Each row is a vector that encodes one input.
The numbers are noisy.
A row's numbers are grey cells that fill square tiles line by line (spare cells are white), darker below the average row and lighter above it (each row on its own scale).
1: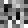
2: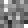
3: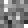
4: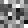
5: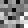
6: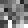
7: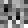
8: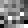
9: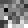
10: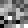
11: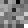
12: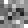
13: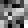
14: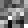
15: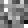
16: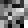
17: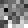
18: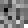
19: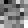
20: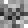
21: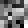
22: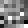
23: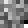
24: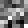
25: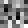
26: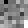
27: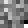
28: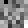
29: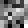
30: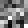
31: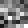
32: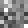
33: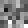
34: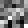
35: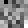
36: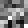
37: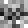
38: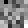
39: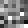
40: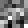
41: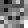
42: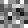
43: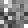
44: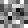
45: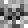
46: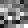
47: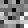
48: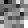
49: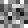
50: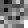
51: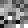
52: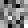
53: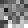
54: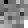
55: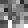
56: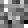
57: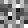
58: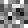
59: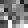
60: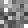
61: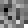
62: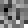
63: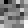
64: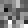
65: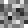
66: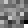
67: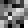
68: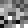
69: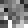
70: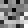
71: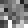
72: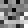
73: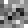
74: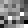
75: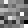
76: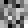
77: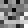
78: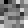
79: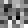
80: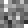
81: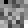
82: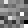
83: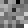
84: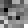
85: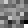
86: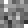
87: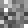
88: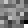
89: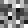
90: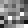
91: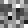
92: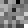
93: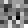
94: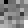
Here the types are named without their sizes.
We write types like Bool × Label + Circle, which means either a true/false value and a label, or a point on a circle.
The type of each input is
Bool × (Tree + Unit).
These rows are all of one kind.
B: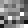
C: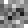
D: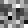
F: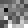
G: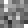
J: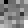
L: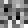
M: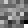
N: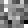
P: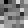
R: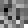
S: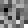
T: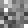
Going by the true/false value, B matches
G, M, N and T.
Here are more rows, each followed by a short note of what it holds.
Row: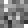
a node of a tree and a true/false value
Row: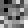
a node of a tree and a true/false value
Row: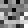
a true/false value
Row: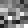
a node of a tree and a true/false value
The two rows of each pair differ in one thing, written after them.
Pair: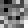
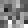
the node of the tree
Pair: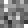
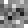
the true/false value
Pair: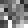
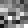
the true/false value
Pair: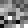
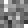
the node of the tree
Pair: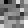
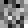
the true/false value
